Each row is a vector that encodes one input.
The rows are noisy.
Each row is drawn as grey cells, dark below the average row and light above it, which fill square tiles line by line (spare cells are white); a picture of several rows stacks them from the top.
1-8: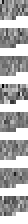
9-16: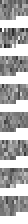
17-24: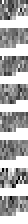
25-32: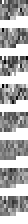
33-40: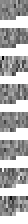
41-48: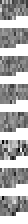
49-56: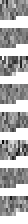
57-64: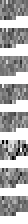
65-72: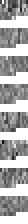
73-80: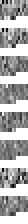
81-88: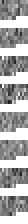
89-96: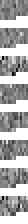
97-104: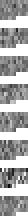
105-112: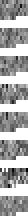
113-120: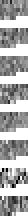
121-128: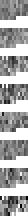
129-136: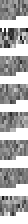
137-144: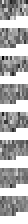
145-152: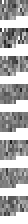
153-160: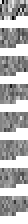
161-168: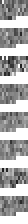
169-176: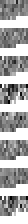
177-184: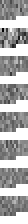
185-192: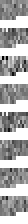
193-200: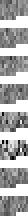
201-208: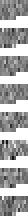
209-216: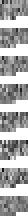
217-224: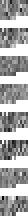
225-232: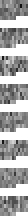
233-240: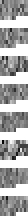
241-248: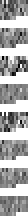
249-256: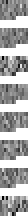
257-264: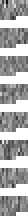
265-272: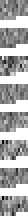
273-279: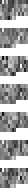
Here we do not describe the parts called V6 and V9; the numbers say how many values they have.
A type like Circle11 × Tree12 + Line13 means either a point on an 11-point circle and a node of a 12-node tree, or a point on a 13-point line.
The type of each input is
Label10 × (Label10 × Label10 + Tree7 × V6 × V9).
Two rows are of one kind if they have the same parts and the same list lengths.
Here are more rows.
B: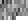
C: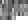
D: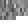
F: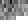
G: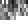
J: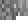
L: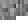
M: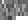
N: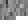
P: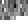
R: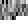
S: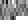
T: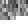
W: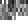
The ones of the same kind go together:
B, D, F, G, J, N, P, R, S, T
C, L, M, W

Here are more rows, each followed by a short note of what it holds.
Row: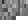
three labels (each one of 10)
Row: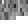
one of 10 labels, a node of a 7-node tree, a value of V6 and a value of V9
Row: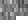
three labels (each one of 10)
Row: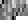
one of 10 labels, a node of a 7-node tree, a value of V6 and a value of V9
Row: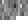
one of 10 labels, a node of a 7-node tree, a value of V6 and a value of V9
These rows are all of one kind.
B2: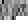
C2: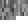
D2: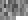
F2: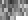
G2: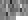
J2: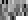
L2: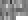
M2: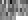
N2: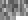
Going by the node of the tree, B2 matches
C2 and J2.
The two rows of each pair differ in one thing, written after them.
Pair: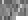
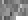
the value of V6
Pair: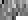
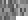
the node of the tree
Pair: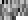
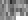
the value of V9
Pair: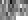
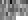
the value of V9
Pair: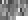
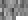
the label
